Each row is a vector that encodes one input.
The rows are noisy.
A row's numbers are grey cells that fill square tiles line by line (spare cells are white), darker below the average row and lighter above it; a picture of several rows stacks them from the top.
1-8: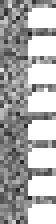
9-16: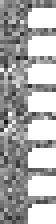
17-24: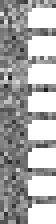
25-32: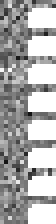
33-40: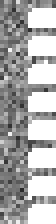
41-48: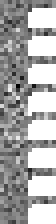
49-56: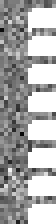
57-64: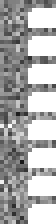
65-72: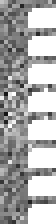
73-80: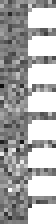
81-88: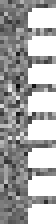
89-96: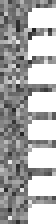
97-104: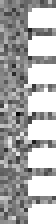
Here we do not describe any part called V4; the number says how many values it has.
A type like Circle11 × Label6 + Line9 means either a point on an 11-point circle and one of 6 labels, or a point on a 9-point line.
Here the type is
(Bool × Bool × Bool × Bool + V4) × Line7.
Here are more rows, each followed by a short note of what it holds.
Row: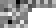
a point on a 7-point line and a value of V4
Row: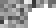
a point on a 7-point line and a value of V4
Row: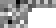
a point on a 7-point line and a value of V4
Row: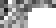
a point on a 7-point line and a value of V4
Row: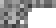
a point on a 7-point line and four true/false values
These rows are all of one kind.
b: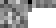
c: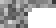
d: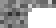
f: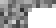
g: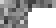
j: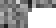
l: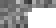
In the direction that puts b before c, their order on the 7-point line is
j, b, l, d, c, f, g.
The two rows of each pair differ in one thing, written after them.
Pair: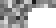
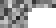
the place on the 7-point line
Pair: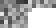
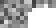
the value of V4
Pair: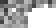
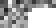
the value of V4
